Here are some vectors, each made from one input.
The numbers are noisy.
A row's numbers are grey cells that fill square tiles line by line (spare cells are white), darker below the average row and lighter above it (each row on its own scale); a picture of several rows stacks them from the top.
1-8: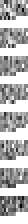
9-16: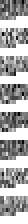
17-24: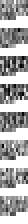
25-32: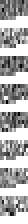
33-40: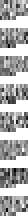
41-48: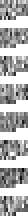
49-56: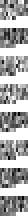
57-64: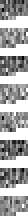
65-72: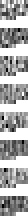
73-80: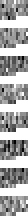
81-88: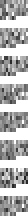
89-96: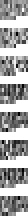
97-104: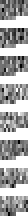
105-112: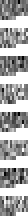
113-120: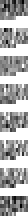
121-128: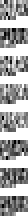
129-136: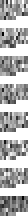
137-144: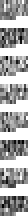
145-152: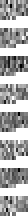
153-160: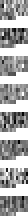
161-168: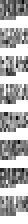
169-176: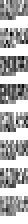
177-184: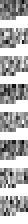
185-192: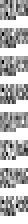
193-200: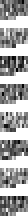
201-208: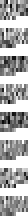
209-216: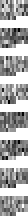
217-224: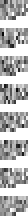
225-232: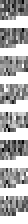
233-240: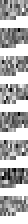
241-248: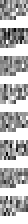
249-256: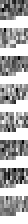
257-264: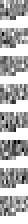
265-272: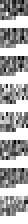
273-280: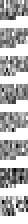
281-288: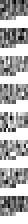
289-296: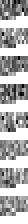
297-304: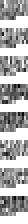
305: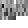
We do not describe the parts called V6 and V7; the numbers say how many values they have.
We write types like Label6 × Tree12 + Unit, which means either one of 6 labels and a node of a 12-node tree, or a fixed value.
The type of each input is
(Circle11 + V6) × Tree9 + (Tree8 + Unit) × V7.
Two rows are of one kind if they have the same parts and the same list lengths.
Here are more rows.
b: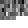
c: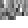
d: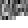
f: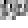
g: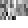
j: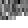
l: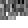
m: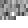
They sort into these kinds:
b, l
c
d, j
f, g, m

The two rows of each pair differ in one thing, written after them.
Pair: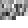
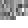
the place on the 11-point circle
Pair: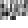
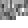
the place on the 11-point circle
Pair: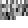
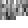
the node of the tree
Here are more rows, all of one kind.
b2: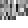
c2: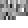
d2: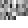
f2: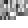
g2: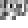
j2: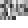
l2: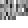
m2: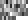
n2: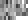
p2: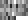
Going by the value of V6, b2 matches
l2 and m2.
